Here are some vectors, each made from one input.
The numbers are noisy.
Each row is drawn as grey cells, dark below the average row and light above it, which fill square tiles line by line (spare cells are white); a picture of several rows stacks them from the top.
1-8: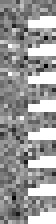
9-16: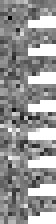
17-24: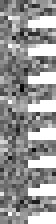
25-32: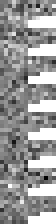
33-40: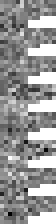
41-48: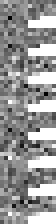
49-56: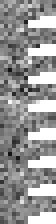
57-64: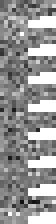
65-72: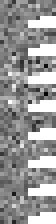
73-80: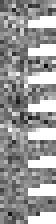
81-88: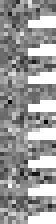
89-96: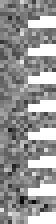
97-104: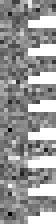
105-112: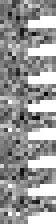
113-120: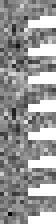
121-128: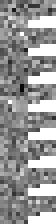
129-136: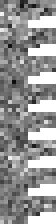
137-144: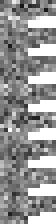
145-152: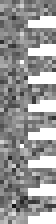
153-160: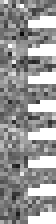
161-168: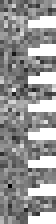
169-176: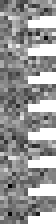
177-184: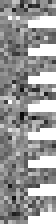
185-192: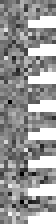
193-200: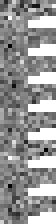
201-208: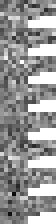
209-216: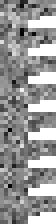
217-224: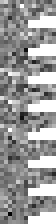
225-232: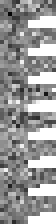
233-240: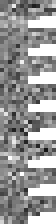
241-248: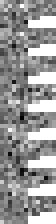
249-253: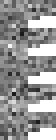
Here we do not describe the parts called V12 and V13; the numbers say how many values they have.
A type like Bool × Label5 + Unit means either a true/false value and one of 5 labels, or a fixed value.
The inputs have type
Bool × V12 × V13 + Tree9.
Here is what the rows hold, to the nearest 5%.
About 30% of them hold a node of a 9-node tree. The rest hold a true/false value, a value of V12 and a value of V13.
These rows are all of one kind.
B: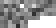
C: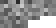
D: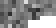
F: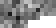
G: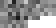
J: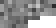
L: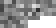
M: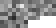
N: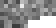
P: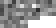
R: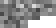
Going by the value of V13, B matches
D, F and N.
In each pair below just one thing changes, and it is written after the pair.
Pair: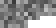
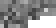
the value of V13
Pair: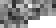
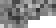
the true/false value
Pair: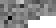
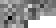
the true/false value
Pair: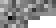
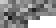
the value of V13
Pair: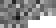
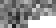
the value of V13
